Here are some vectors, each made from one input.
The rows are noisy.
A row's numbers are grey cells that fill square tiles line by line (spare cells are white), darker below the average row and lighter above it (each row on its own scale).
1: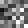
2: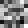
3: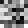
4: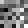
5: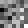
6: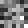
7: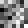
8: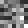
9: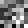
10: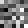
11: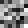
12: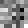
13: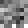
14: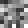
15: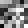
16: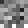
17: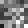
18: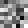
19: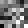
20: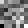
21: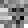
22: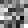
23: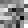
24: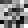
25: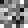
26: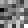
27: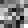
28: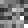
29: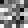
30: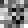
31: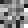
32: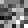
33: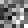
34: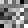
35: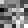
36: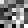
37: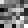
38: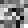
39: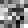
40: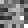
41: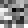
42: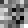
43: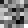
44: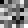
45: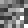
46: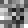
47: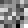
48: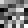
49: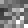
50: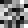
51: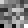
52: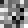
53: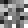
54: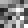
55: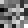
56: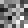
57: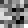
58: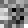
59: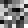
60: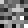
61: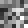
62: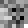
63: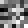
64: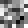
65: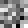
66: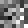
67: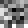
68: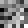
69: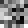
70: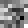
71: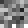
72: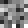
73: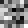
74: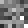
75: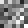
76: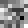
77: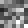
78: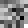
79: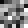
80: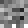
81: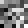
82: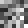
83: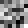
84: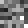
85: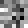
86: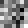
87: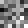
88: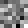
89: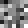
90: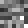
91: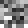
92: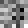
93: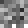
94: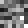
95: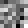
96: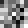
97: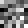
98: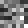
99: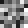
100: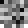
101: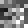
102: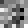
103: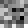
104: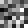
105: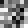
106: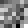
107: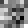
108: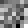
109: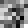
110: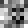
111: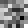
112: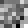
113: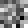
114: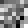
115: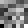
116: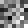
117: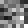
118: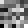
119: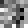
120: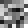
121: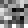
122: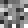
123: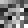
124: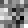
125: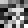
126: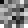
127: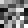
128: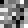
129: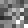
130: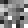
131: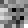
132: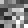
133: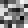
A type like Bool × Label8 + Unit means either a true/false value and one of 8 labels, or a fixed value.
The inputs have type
Bool × Bool × Bool × Bool + Label11 × Label11.
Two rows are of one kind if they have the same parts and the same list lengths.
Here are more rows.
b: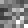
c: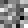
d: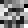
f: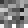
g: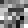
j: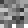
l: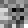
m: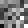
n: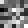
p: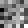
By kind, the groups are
b, m, n, p
c, d, f, g, j, l

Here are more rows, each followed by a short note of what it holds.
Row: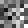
two labels (each one of 11)
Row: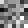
two labels (each one of 11)
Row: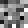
four true/false values
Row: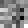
four true/false values
